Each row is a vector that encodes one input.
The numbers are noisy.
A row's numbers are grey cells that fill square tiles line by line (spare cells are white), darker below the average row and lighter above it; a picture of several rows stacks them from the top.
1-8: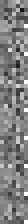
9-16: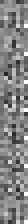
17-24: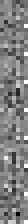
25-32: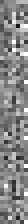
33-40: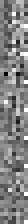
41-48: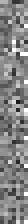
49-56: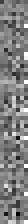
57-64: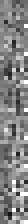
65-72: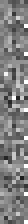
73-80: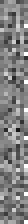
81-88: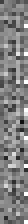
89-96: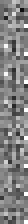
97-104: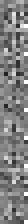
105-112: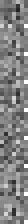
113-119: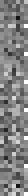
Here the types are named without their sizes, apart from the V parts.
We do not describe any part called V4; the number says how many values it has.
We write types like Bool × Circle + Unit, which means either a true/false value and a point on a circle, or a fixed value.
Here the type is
Bool × Bool × Bool + Line × Line × V4 + Unit.
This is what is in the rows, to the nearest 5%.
About 5% of them hold a fixed value. About 45% of them hold a point on each of two lines and a value of V4. The rest hold three true/false values.
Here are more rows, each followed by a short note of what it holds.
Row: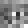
a point on each of two lines and a value of V4
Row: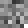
a fixed value
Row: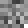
a fixed value
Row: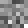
a fixed value
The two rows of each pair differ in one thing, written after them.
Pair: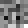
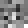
the value of V4
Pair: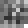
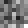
the place on one of the two lines
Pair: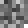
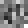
the place on one of the two lines
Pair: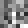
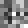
the place on one of the two lines
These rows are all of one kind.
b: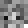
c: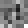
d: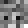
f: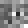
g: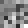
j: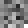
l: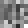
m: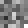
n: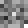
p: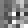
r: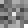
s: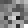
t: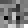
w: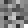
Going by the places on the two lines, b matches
d, s and w.
